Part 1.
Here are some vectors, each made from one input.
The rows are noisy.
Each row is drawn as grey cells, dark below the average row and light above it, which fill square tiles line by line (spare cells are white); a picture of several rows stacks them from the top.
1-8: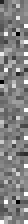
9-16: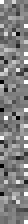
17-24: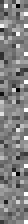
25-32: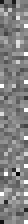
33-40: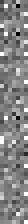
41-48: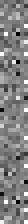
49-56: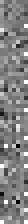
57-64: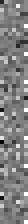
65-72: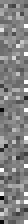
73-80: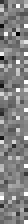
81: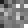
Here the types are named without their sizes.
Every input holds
a point on a line, together with either a fixed value, or four true/false values.
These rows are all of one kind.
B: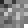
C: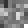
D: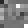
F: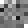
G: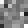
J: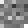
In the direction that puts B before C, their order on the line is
B, J, C, D, G, F.
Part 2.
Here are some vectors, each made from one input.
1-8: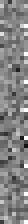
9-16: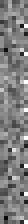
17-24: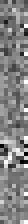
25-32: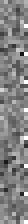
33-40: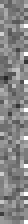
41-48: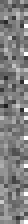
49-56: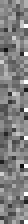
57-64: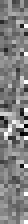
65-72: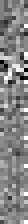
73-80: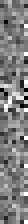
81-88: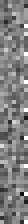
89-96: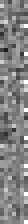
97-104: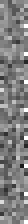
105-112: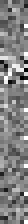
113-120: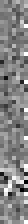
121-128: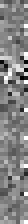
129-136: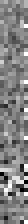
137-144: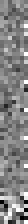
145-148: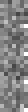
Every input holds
either a fixed value, or one of 9 labels and a true/false value.
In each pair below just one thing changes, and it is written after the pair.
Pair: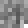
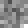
the label
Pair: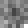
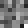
the true/false value
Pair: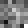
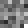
the label
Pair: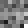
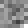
the true/false value
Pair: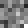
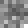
the true/false value
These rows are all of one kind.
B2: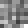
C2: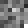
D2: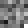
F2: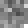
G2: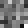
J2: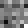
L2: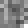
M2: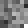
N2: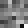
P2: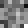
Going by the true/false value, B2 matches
F2 and L2.
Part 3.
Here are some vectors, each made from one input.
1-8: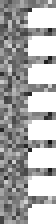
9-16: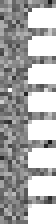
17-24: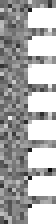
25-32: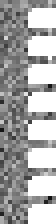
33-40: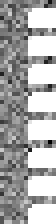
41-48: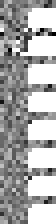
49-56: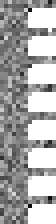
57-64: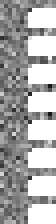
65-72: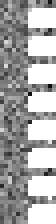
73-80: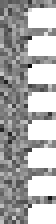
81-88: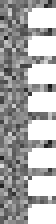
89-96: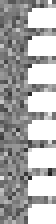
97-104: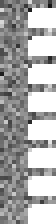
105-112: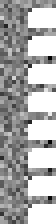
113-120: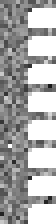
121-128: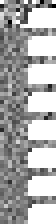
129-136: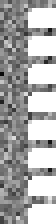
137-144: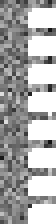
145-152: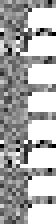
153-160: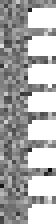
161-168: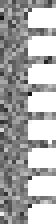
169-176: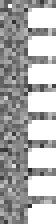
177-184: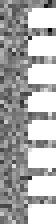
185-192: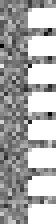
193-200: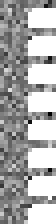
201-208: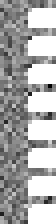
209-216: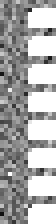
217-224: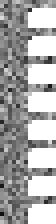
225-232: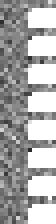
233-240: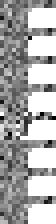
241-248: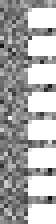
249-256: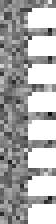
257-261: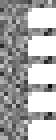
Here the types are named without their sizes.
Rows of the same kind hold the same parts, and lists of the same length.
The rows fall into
3 kinds.
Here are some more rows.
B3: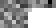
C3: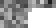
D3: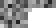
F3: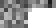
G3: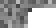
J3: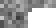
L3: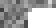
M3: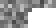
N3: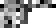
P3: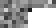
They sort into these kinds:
B3, C3, D3, F3
G3, J3, L3, M3, P3
N3

